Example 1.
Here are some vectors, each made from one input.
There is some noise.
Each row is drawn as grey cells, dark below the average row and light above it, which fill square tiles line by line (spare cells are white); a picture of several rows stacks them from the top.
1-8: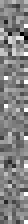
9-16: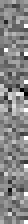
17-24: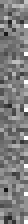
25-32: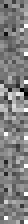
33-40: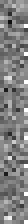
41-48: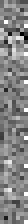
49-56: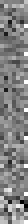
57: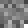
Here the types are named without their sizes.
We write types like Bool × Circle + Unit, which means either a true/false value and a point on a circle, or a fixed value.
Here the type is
List(Line).
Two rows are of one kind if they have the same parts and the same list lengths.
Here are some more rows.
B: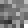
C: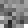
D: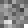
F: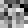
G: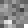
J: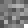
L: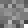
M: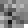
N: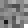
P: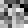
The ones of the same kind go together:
B, C, J, M
D, G, L, N
F, P

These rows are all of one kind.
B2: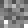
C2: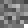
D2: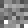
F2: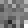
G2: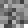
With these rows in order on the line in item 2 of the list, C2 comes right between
B2 and G2.
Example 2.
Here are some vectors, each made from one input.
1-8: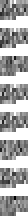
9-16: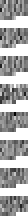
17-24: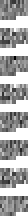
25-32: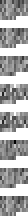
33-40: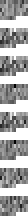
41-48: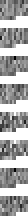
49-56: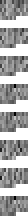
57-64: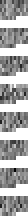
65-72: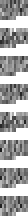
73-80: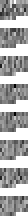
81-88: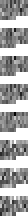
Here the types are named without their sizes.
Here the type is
Bool × Bool × Bool + Label.
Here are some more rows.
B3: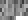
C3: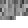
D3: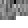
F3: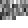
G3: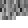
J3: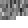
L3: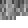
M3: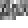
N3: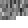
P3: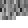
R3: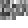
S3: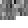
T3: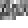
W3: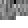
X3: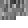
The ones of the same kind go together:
B3, C3, D3, G3, J3, L3, N3, P3, S3, W3, X3
F3, M3, R3, T3

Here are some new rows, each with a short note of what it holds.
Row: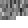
three true/false values
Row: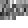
a label
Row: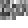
a label
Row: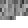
three true/false values
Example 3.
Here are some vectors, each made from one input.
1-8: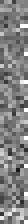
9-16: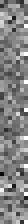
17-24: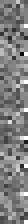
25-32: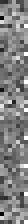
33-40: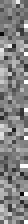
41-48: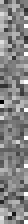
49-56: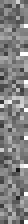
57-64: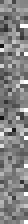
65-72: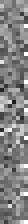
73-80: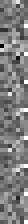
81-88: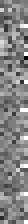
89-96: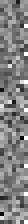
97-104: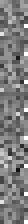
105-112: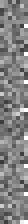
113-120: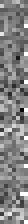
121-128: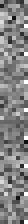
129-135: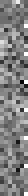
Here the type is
Circle8 + Circle16.
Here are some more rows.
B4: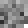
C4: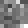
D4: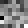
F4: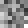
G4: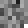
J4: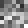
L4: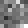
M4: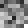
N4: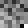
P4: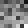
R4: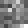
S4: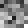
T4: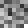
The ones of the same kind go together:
B4, C4, G4, L4, R4
D4, F4, J4, M4, N4, P4, S4, T4

